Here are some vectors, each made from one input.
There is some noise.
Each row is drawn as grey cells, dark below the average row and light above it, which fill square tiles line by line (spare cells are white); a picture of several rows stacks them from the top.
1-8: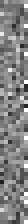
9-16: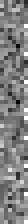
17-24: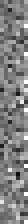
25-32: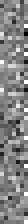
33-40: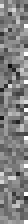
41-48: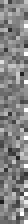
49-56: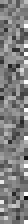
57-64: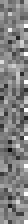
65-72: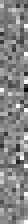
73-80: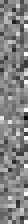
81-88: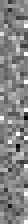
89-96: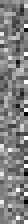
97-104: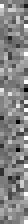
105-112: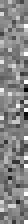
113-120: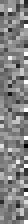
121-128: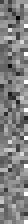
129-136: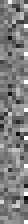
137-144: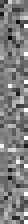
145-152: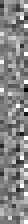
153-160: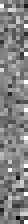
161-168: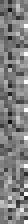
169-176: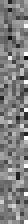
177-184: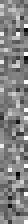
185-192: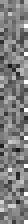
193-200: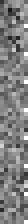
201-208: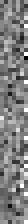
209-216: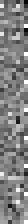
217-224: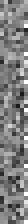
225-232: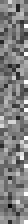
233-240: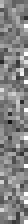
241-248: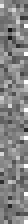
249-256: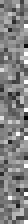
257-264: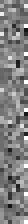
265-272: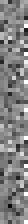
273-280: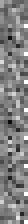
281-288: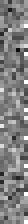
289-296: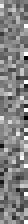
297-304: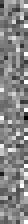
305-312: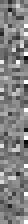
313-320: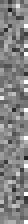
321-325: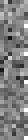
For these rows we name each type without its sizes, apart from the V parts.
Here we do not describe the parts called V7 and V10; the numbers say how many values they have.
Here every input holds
a node of a tree, together with either a value of V7 and a value of V10, or a list of points on a line.
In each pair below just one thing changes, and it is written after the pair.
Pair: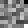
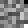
the value of V10
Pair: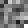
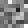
the node of the tree
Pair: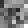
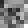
the value of V7
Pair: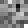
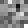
the value of V7
